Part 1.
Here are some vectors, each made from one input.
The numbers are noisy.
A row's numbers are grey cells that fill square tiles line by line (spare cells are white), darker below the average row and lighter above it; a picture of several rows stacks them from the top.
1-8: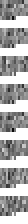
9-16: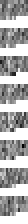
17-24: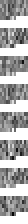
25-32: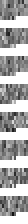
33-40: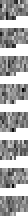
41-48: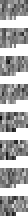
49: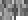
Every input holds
a point on a 4-point line, a point on a 7-point line and a true/false value.
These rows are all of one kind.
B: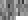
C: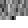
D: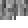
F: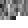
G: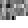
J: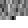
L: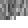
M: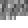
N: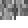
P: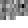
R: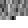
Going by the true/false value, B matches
G and L.
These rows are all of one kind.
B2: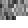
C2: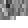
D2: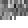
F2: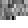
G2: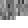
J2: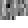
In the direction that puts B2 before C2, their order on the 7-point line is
B2, F2, J2, G2, C2, D2.
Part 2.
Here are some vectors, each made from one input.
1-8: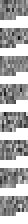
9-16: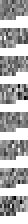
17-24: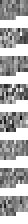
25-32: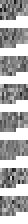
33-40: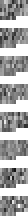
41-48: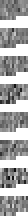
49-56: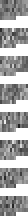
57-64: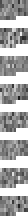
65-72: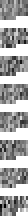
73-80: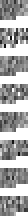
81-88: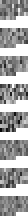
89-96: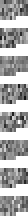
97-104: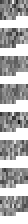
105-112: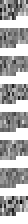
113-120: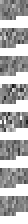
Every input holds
a point on a 12-point line and a true/false value.
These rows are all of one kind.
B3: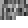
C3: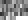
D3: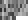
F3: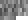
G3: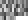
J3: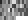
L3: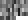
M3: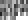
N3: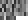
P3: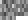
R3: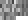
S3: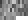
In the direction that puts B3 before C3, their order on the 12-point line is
N3, S3, J3, R3, D3, M3, B3, G3, P3, C3, L3, F3.
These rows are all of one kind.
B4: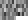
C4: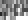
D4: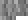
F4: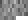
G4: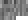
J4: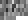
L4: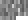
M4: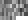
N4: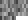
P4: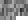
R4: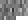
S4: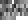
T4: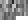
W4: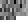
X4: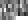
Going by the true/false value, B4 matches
F4, N4, T4 and X4.
